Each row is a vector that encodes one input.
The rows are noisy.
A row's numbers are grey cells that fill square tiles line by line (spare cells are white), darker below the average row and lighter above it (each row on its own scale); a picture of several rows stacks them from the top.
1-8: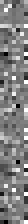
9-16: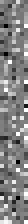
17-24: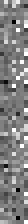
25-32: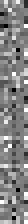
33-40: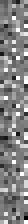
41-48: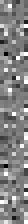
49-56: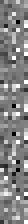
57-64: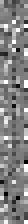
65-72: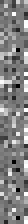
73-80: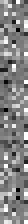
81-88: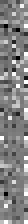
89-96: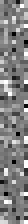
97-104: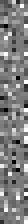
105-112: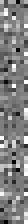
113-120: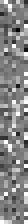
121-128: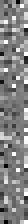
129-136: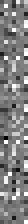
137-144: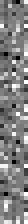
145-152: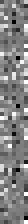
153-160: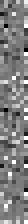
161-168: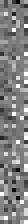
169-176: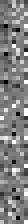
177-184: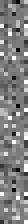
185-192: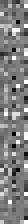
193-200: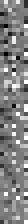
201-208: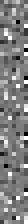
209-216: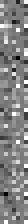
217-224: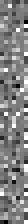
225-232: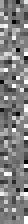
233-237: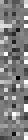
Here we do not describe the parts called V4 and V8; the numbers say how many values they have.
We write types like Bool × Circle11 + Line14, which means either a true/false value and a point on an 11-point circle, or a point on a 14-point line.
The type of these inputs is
(Bool × Circle6 + V4) × V8.
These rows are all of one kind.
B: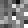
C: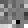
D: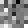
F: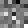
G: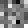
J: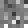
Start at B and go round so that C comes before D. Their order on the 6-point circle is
B, J, C, D, G, F.
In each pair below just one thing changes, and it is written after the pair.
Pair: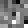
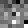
the place on the 6-point circle
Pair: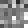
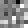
the place on the 6-point circle
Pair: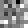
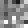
the place on the 6-point circle
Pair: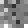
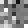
the place on the 6-point circle
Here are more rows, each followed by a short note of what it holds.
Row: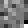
a value of V4 and a value of V8
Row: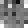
a point on a 6-point circle, a true/false value and a value of V8
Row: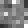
a value of V4 and a value of V8
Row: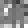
a point on a 6-point circle, a true/false value and a value of V8
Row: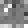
a point on a 6-point circle, a true/false value and a value of V8
